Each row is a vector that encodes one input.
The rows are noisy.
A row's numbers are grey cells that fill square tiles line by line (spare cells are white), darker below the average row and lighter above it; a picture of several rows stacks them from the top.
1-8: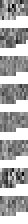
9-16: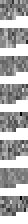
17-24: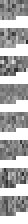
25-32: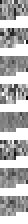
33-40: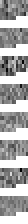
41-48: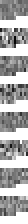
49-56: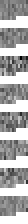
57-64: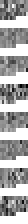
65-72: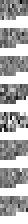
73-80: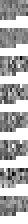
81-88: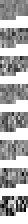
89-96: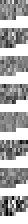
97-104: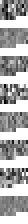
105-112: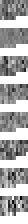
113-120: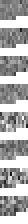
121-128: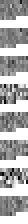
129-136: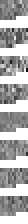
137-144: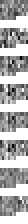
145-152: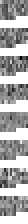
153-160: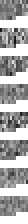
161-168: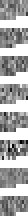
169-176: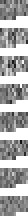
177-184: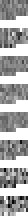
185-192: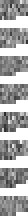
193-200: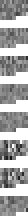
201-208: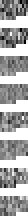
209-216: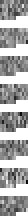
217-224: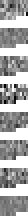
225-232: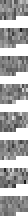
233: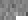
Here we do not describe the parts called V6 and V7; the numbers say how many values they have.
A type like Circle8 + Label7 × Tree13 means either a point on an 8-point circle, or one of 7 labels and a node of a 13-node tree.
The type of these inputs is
Bool × Line12 × V6 + V7.
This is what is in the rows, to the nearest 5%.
About 75% of them hold a point on a 12-point line, a true/false value and a value of V6. The rest hold a value of V7.
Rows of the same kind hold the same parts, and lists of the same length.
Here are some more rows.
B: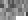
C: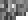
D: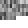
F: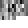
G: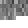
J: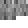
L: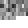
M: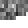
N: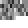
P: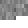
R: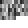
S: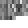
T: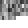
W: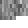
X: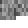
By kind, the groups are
B, D, F, G, J, L, N, P
C, M, R, S, T, W, X

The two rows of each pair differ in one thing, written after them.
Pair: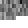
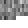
the value of V6
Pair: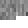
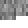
the place on the 12-point line
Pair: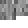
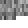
the true/false value
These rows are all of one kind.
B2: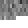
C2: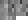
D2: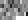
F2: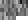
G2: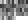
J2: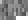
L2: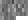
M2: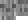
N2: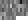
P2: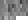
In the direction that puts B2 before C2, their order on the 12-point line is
F2, J2, G2, P2, B2, M2, N2, L2, D2, C2.
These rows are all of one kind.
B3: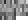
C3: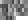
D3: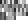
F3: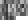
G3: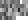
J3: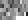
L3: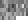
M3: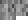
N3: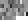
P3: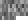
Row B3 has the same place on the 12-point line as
J3, N3 and P3.
